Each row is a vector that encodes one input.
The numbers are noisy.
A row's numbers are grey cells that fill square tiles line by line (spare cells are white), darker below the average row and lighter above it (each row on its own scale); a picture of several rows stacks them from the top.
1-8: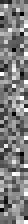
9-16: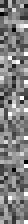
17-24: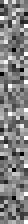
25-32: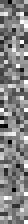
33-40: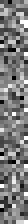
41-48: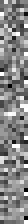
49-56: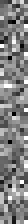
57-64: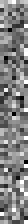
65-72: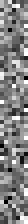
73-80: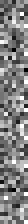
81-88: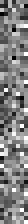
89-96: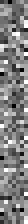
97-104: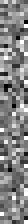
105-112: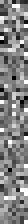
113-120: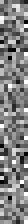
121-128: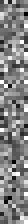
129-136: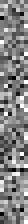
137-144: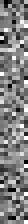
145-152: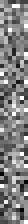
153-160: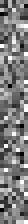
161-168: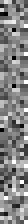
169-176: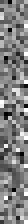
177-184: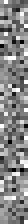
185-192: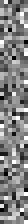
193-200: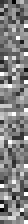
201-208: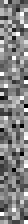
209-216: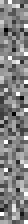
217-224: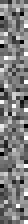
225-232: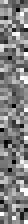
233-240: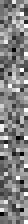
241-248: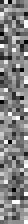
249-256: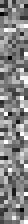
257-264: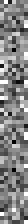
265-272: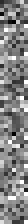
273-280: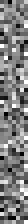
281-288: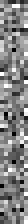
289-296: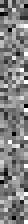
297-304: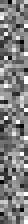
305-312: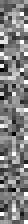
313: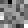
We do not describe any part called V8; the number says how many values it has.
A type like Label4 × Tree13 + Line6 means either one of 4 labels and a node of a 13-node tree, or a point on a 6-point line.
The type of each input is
(Line4 + Line12) × V8.
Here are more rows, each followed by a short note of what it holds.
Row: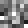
a point on a 4-point line and a value of V8
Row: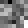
a point on a 12-point line and a value of V8
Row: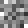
a point on a 12-point line and a value of V8
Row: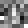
a point on a 4-point line and a value of V8
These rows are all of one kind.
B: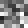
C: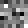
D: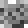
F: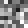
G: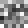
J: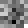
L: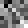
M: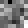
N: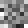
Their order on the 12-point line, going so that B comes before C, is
D, G, J, N, B, C, F, L, M.
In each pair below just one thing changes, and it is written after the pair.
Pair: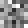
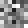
the place on the 12-point line
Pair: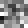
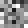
the value of V8
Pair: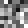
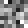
the place on the 12-point line
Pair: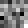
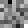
the value of V8
